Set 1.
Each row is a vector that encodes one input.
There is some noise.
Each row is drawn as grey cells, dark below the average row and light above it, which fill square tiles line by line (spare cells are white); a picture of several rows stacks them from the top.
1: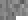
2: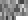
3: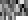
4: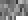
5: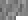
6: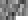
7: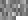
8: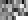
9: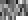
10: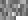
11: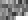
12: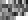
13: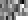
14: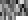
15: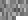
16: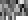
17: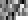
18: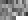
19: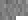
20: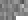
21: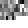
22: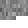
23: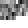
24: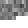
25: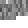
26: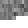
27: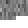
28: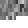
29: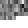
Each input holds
a point on a 7-point line.
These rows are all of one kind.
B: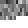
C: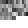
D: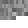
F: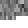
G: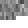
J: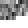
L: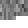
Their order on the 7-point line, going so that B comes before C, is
L, F, J, B, G, D, C.
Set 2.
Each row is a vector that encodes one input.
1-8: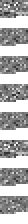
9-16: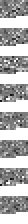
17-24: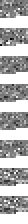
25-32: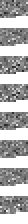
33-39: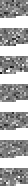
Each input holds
a node of a 7-node tree.
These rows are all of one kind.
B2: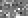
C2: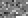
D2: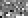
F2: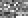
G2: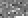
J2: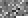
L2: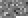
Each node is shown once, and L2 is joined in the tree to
G2 and J2.
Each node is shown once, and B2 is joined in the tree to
D2 and G2.
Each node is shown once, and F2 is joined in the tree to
C2.
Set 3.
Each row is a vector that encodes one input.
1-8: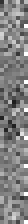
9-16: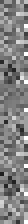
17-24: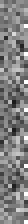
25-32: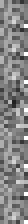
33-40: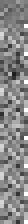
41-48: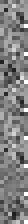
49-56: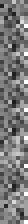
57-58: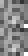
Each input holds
a node of a 9-node tree.
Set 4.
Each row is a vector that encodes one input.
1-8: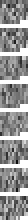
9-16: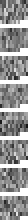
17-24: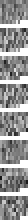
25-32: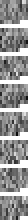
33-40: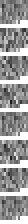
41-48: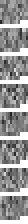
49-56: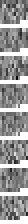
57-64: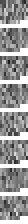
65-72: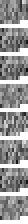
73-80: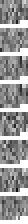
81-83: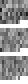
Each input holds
a node of an 11-node tree.
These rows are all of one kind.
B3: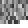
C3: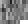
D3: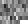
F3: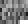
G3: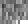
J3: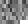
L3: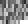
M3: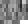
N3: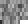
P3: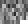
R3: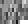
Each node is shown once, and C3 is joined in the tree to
G3 and J3.
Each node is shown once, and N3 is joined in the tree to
D3, G3 and M3.
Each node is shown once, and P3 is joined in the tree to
J3.
